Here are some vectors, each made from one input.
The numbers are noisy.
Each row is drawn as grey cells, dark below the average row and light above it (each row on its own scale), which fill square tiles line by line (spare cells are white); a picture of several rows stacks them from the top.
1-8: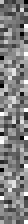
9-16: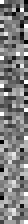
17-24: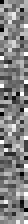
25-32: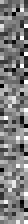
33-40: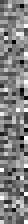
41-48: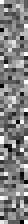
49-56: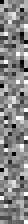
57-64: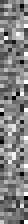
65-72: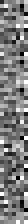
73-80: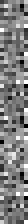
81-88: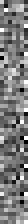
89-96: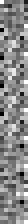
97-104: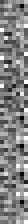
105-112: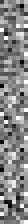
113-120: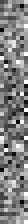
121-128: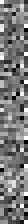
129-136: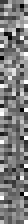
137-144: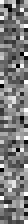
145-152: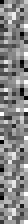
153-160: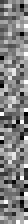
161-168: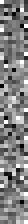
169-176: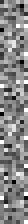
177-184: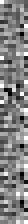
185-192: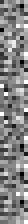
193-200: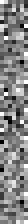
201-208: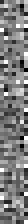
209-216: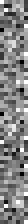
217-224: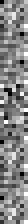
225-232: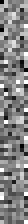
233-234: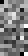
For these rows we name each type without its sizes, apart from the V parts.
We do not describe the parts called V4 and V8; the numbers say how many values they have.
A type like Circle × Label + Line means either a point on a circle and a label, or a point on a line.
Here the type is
List(Line) + V4 × V8.
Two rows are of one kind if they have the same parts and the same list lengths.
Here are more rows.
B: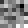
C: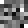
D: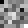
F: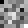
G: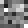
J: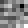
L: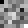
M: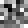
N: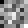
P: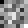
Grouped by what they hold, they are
B, J
C, G
D, F, L, N, P
M

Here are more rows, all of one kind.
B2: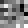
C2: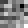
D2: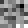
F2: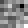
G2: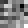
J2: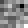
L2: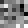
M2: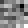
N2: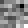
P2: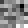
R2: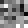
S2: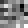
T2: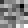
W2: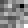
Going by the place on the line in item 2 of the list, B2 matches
G2, L2, R2 and S2.
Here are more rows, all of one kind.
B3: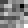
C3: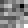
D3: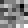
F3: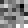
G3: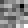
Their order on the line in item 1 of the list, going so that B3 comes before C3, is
B3, C3, G3, D3, F3.
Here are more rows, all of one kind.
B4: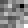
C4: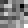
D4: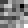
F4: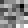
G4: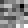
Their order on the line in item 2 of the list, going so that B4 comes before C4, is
B4, F4, G4, D4, C4.
